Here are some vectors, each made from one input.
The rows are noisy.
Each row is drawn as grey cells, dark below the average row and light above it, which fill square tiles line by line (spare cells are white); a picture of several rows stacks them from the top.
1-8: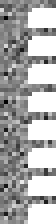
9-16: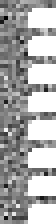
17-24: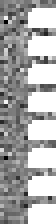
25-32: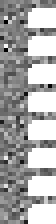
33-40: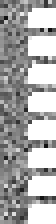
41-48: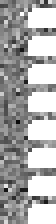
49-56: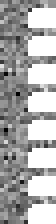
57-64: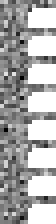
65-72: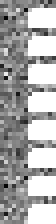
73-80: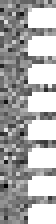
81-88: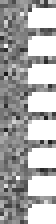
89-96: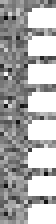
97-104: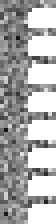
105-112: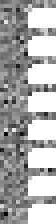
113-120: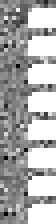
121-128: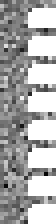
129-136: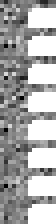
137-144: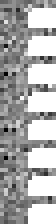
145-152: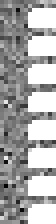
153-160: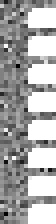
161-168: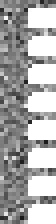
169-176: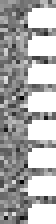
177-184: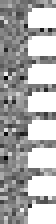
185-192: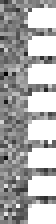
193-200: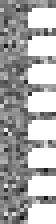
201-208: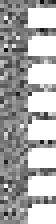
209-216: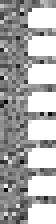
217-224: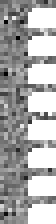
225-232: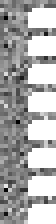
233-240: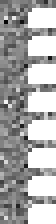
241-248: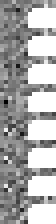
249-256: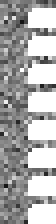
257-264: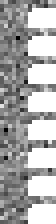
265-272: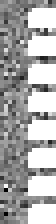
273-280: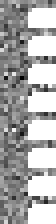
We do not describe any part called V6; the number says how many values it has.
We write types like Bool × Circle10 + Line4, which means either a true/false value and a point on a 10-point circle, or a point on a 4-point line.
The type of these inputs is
Line5 × Tree9 × V6.
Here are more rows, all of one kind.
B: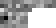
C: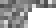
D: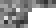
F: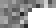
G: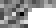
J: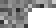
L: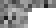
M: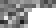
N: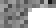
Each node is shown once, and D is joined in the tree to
M.
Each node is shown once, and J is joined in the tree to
F.
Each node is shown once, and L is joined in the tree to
B and C.
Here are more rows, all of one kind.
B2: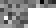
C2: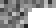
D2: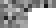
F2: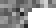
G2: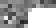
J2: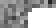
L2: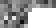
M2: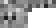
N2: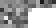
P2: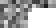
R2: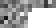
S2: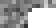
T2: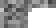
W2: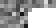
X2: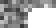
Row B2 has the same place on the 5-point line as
C2, N2, P2 and W2.
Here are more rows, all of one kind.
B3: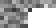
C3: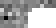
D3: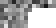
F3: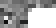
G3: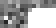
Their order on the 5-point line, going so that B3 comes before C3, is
B3, G3, C3, F3, D3.
